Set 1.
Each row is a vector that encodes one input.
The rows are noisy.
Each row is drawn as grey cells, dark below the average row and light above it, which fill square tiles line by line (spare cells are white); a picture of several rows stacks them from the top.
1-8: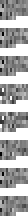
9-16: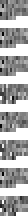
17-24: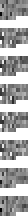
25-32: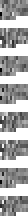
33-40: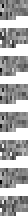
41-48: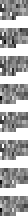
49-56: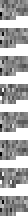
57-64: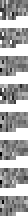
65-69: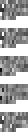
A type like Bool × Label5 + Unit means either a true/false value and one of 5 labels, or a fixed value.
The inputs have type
Line7 + Line8.
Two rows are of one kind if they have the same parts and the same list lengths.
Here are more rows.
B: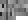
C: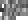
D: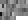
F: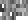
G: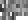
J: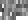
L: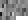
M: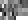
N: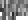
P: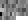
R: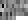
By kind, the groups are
B, D, L, P, R
C, F, G, J, M, N

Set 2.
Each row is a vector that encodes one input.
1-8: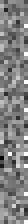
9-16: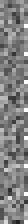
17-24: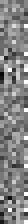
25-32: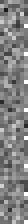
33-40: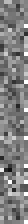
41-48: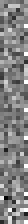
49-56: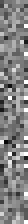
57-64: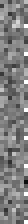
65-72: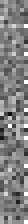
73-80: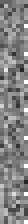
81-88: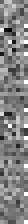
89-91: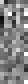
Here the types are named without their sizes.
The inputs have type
(Bool × Bool × Bool × Bool + Unit) × Line.
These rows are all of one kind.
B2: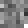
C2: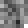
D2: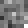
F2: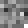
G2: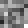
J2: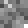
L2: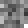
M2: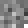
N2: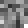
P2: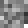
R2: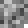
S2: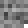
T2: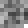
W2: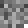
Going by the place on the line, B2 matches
C2, L2, N2 and T2.
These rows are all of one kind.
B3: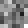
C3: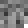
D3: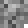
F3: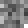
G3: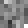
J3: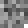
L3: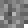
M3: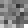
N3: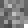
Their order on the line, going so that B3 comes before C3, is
B3, D3, G3, N3, L3, M3, C3, F3, J3.
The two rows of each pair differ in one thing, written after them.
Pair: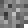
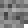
one of the four true/false values
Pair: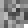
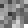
the place on the line
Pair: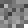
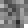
the place on the line
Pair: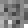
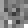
one of the four true/false values
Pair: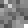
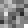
the place on the line
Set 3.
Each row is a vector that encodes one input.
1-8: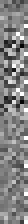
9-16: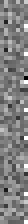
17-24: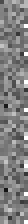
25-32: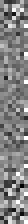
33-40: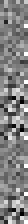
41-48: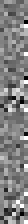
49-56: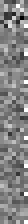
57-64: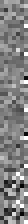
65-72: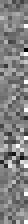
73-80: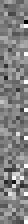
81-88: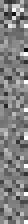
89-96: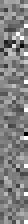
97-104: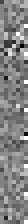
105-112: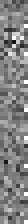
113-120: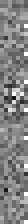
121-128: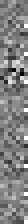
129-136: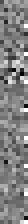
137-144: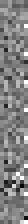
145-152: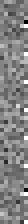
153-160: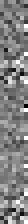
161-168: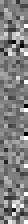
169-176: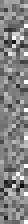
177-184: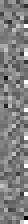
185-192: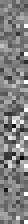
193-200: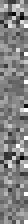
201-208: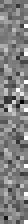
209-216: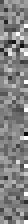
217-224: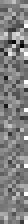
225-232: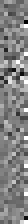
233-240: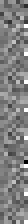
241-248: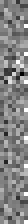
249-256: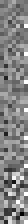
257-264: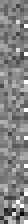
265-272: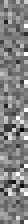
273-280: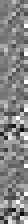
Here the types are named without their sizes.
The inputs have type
Line + Tree.
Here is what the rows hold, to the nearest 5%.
About 15% of them hold a point on a line. The rest hold a node of a tree.
